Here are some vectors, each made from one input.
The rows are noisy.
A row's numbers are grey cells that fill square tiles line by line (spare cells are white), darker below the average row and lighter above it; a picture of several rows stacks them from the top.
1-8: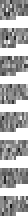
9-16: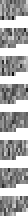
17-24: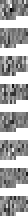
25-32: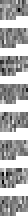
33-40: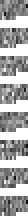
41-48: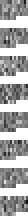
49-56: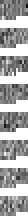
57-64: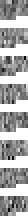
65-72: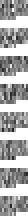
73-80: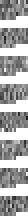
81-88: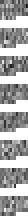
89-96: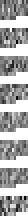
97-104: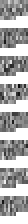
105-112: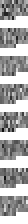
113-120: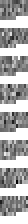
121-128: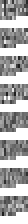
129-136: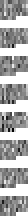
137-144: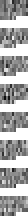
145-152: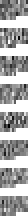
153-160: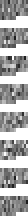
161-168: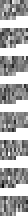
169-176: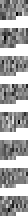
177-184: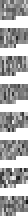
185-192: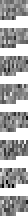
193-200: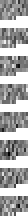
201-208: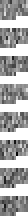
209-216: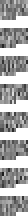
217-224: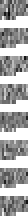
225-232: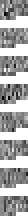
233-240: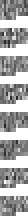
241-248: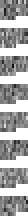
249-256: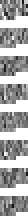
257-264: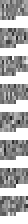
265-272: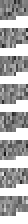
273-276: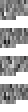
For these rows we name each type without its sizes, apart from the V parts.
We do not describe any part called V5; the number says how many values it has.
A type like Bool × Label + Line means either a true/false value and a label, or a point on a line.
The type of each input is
(Bool × Bool × Bool + Unit) × Label × V5.
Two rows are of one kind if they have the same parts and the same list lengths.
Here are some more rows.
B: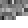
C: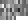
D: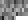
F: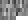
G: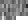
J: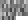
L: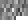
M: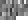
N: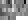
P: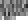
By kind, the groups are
B, C, D, F, G, L, M, N, P
J

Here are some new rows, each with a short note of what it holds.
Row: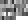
a label and a value of V5
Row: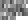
a label and a value of V5
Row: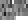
a label, three true/false values and a value of V5
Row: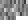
a label, three true/false values and a value of V5
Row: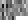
a label and a value of V5
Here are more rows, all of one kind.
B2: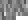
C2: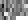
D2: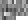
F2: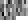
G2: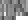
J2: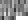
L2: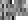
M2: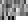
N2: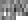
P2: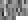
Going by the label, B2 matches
F2 and M2.
